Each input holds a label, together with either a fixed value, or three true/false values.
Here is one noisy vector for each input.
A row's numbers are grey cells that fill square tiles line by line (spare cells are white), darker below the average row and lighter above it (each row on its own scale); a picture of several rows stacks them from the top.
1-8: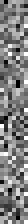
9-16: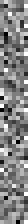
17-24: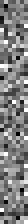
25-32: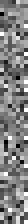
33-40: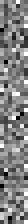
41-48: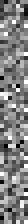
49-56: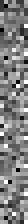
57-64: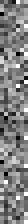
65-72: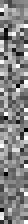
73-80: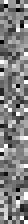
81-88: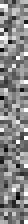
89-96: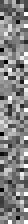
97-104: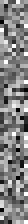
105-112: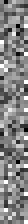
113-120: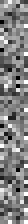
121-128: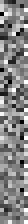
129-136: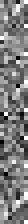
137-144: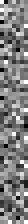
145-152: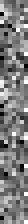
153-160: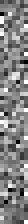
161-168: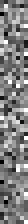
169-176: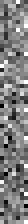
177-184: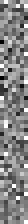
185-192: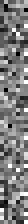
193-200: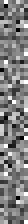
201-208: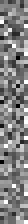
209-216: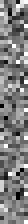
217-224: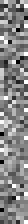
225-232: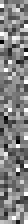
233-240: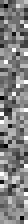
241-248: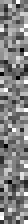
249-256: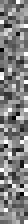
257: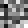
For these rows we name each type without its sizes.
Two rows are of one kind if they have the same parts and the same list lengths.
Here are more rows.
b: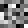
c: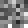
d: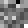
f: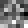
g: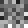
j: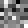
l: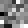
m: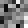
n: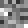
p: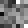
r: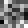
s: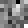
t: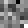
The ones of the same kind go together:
b, c, d, f, g, j, m, n, r, s, t
l, p

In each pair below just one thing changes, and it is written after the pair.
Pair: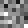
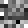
the label
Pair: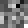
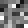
one of the three true/false values
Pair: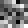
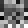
one of the three true/false values
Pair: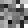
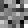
one of the three true/false values
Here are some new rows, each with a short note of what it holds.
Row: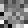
a label
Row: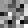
a label
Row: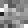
a label
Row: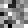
a label
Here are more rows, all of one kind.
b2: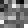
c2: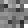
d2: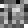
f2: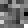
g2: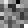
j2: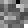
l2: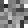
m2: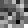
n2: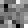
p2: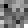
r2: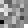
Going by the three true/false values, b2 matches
c2 and m2.
